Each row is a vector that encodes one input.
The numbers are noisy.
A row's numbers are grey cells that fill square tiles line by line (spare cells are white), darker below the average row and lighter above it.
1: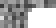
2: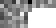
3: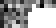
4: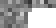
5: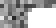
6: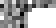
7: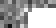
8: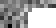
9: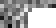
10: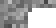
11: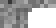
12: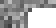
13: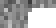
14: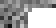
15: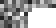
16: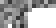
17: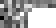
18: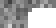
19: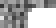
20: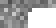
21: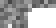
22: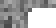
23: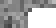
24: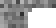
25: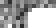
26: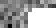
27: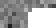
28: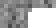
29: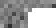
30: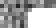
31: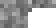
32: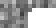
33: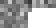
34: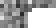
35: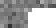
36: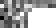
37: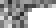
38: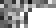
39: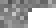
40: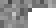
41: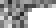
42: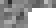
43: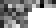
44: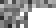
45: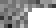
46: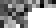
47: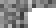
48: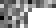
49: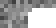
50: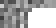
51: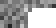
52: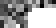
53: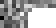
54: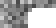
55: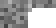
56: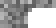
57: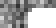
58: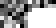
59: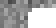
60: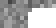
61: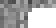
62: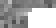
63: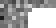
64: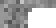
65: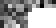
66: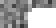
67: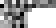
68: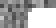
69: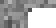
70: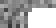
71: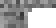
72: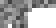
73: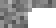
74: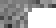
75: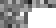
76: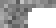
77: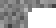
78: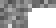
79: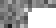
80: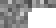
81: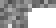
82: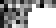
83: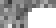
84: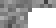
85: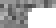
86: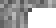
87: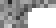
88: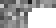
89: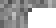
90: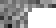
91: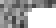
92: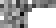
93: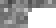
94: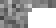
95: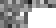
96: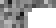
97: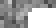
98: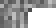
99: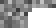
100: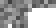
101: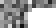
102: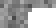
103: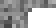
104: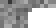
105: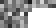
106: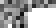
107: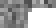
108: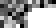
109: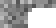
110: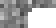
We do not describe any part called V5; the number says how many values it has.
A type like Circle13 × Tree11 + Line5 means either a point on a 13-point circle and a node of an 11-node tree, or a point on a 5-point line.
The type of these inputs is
List2(Bool × V5).
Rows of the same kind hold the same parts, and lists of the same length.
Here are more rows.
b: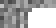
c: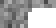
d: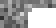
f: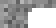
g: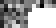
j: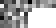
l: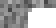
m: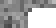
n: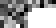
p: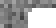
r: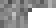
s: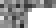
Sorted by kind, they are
b, j, r
c, d, f, l, m, p, s
g, n

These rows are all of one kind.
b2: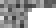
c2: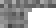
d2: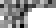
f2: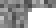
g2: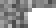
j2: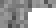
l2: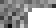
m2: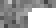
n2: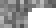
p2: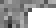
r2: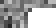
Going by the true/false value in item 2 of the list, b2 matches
c2 and d2.
